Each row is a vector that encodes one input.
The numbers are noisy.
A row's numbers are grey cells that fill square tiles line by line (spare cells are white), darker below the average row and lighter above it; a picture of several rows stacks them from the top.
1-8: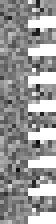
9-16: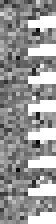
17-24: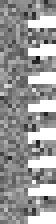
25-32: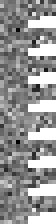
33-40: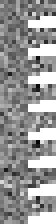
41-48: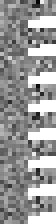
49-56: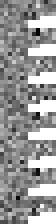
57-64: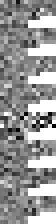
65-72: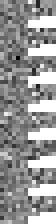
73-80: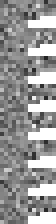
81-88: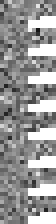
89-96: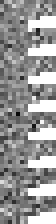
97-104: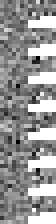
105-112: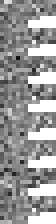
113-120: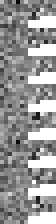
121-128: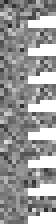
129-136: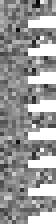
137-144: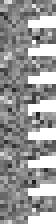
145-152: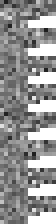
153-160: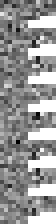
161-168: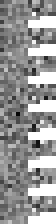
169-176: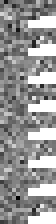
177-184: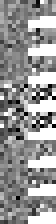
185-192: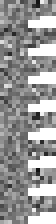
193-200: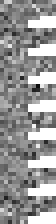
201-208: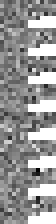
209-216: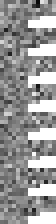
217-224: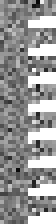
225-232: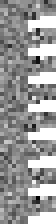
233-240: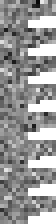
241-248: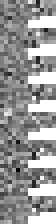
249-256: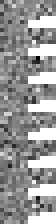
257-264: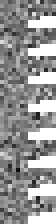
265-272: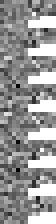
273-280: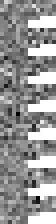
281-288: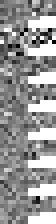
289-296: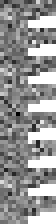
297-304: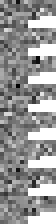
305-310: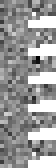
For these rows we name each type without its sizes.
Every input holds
either a fixed value, or a node of a tree.
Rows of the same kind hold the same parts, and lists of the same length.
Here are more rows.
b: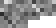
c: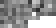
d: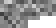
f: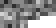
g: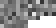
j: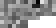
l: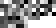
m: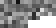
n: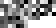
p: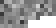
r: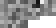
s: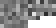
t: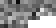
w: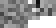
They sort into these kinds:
b, c, d, f, g, j, m, p, r, s, t, w
l, n

